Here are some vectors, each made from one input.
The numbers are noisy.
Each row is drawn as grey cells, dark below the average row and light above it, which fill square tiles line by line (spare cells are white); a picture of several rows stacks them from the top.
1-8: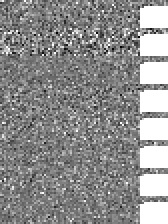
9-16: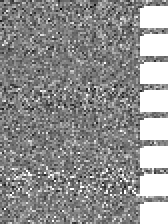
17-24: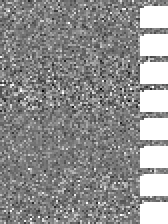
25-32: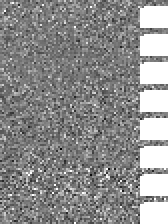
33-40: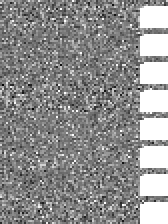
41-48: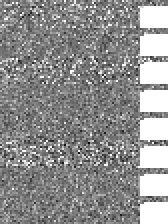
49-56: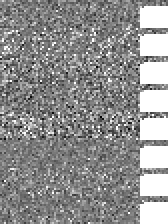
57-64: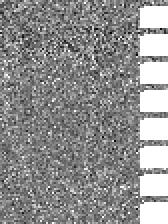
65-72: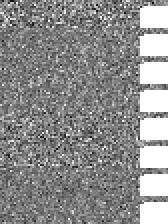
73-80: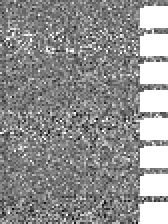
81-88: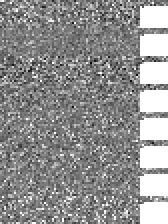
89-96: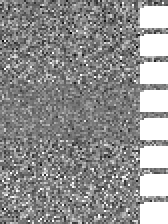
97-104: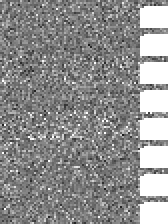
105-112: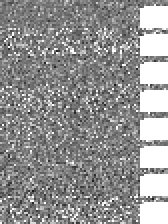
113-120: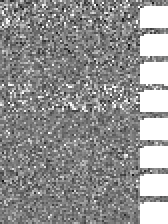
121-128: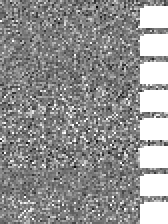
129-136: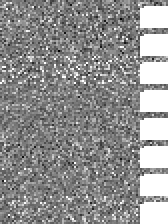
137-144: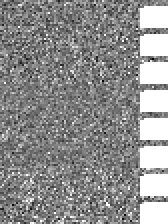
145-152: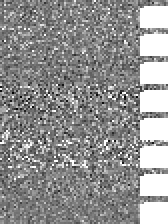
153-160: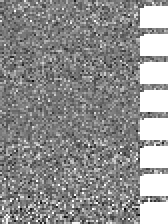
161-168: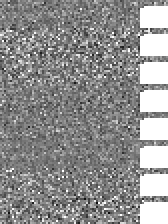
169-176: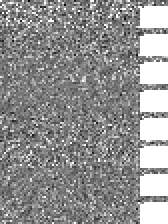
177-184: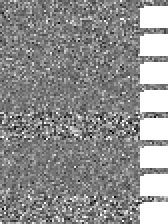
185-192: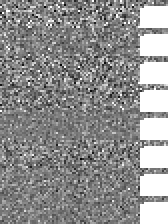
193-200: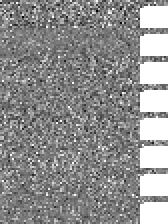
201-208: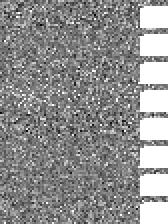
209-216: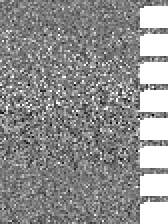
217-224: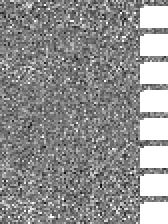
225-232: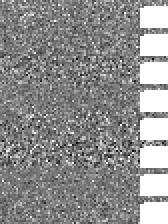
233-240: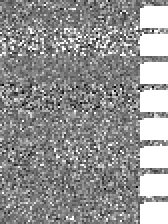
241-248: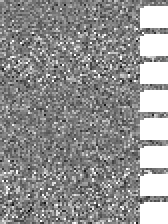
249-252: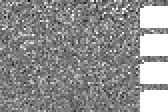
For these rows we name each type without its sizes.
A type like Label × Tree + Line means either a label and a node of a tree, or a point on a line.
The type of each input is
List(Circle + Line).
